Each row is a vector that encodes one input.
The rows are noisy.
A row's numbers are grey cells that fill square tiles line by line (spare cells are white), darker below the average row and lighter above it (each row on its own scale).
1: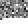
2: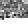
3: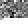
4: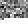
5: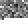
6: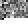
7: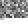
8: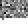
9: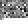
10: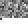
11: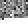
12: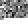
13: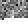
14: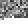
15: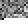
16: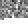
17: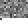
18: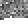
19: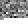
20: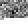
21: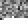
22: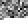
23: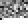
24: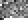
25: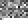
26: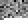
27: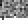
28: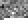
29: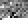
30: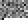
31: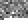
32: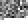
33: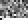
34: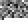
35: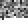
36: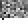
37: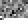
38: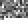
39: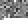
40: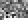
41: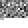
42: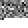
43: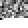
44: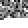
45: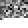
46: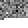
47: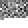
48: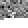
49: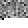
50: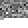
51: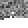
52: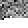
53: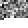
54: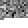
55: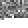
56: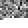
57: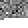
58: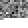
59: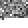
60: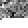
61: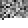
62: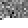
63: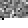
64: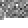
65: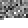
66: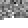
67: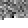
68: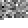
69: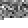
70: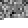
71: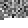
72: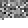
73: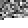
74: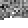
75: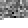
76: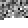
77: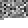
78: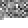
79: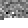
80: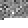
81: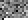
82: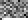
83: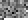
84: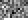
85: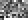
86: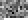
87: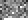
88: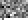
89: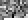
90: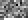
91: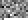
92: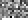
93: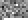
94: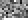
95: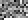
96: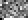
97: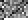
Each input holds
a point on a 9-point line, together with either one of 9 labels, or a point on a 6-point line.
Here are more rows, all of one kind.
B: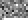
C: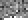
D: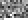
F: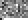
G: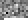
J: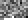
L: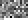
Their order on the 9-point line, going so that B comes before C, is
L, F, J, D, B, G, C.
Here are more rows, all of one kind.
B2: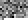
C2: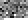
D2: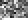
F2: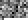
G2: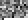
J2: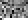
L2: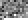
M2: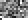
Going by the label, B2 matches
C2 and L2.
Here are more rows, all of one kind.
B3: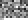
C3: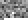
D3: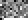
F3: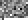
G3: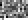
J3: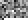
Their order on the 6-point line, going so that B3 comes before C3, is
D3, G3, B3, F3, C3, J3.
